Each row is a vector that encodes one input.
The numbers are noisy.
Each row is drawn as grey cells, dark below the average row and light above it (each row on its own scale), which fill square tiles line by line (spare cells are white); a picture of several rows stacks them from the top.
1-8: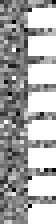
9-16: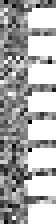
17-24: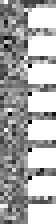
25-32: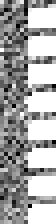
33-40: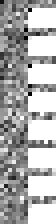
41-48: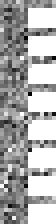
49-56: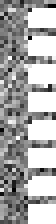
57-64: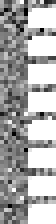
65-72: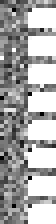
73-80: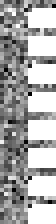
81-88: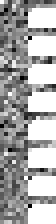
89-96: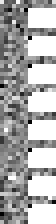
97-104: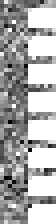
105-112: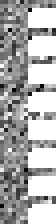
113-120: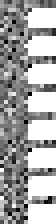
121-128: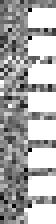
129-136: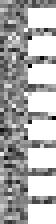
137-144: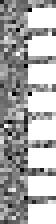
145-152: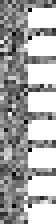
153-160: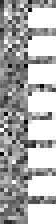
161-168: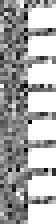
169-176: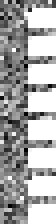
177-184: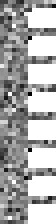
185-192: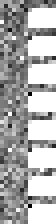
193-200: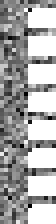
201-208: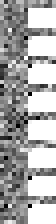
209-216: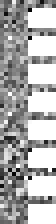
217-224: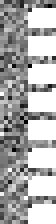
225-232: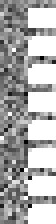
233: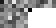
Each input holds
either a point on a 10-point circle and a true/false value, or a point on a 15-point circle, or a fixed value.
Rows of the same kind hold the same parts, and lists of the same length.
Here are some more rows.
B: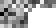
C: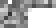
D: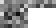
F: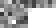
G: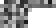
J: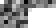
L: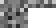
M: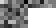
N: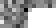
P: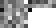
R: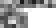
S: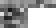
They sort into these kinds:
B, C, D, F, G, J, L, M, R, S
N
P

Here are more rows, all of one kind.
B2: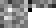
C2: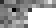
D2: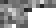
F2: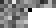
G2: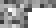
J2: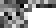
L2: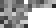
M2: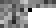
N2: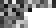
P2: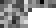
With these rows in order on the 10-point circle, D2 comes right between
B2 and J2.
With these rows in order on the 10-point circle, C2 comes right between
J2 and N2.
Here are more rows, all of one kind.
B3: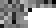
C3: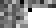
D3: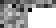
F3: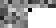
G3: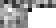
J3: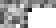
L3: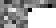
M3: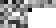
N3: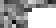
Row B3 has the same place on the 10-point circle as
M3 and N3.
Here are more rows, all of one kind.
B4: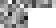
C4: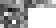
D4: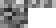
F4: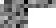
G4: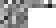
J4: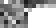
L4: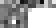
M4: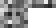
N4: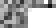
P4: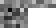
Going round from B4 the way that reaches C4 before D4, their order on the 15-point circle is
B4, J4, L4, F4, C4, P4, D4, G4, N4, M4.
